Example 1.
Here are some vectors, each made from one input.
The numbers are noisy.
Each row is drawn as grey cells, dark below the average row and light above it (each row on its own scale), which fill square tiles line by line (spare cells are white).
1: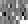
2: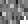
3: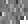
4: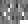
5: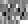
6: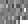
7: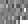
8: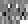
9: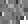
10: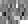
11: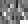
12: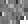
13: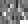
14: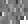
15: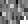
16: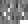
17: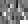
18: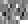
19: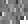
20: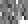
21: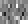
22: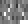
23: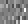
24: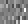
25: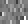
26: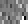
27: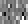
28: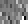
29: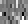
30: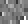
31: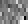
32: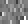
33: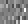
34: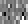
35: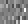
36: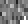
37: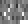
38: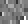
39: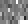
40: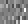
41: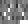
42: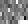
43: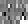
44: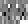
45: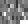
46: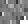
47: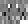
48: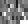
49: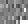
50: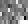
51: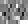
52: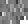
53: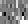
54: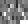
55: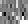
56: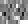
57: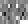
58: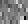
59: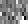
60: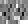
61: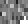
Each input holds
a list of up to two points on a 5-point line.
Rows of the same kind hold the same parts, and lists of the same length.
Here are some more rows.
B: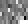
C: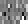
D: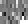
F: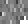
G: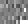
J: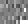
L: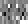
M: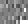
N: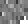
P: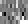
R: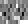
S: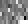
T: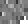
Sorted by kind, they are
B, C, D, L, P, R, S
F, N, T
G, J, M

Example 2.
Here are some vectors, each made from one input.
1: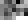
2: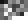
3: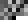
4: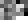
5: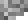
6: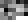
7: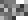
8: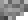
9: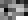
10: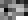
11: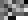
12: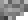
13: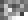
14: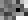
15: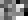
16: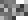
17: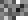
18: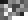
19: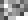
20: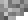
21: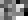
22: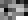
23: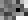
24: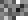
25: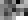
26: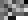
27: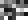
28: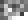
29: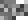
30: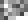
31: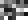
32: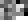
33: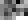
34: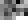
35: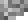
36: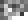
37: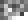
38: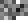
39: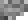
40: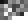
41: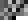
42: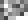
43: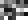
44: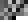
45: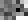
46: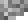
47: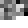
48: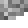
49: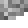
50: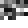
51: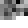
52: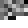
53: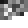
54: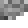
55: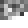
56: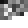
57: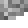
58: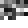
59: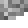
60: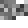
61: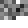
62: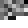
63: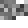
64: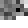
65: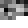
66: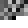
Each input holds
either a point on a 9-point circle, or a point on a 5-point line.
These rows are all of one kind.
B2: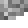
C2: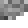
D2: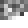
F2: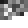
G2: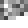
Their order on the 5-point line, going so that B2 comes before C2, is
F2, D2, G2, B2, C2.
